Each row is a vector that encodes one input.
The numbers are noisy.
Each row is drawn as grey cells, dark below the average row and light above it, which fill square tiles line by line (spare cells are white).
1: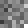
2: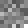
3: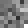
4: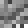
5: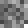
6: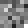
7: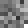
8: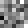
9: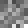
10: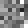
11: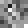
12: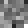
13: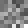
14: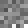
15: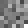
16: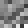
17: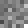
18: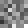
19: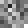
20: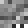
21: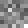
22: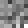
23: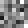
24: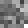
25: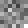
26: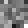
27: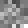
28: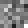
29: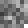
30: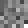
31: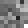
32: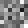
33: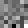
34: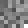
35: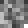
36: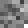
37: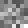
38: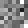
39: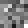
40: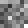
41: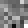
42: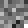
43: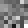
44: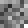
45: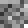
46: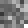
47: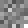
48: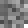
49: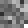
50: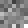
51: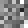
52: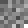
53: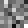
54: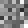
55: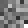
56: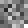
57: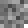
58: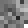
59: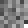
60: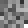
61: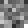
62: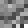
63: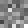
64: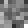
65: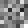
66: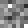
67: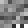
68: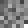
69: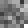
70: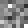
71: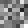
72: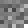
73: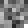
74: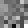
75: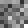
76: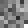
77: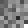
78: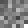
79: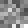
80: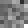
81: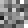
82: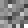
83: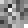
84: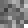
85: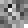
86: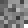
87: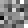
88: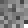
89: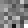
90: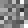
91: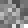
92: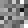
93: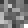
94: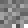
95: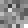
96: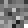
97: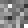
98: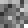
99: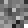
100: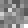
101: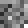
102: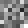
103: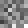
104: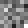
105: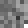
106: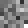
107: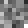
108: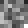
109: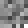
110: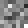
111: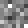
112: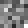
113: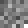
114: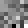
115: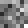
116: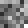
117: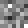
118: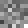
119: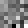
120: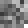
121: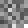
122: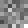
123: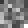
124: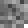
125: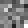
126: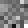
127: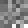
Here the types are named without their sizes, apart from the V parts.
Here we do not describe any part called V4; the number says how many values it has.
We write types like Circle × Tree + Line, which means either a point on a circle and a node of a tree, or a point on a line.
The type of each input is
Line × (Line + V4).
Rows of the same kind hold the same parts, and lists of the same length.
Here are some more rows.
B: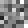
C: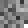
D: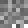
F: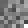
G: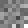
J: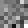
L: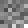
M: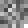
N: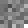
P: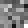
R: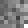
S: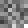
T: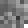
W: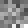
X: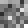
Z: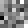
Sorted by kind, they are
B, J, P, Z
C, D, F, G, L, M, N, R, S, T, W, X

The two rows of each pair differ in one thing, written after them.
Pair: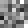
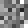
the place on the line
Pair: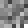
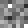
the place on the line
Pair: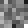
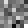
the place on the line
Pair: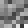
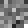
the value of V4
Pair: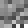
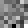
the value of V4
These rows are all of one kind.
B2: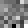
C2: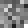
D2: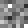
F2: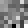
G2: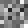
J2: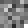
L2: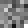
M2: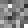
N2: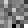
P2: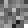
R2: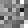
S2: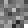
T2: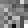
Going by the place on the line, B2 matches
P2 and S2.
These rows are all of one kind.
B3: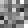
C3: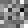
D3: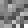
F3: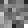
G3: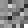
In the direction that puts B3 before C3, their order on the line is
B3, D3, F3, G3, C3.
